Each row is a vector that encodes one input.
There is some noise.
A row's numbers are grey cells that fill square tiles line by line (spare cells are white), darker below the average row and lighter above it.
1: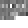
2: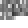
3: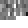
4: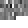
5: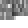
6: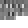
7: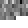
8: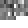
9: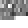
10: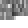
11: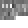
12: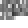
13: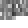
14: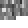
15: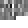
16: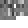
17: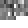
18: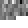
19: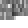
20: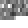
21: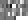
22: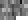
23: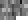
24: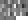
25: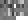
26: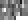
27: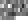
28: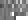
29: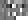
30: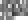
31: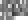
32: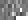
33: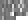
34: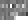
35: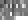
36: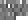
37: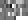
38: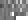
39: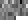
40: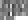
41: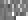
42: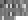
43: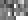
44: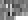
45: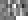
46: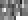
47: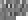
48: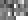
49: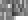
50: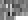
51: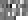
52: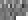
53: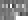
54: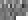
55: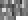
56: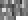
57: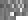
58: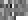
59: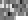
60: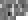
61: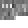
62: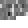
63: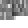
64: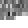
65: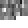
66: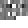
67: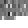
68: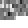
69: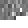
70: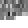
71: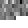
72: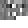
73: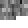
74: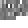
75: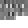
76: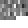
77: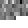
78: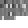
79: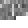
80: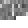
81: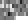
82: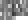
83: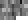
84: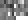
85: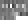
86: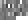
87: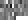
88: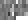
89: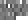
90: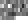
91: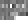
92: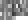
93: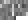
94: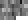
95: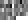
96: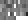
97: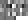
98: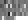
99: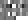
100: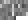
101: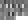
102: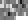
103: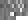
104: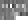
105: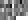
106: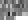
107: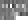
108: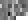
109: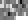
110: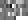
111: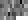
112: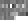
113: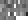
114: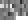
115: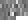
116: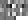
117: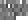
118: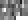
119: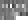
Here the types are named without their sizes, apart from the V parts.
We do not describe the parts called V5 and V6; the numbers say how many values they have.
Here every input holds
a value of V5, together with either a point on a line and a true/false value, or a value of V6.
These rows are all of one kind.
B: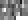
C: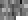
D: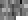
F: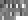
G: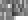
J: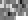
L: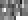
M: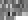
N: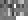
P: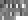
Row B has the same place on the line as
F, L and P.
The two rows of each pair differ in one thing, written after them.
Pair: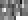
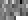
the true/false value
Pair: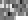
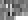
the true/false value
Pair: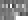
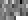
the value of V5
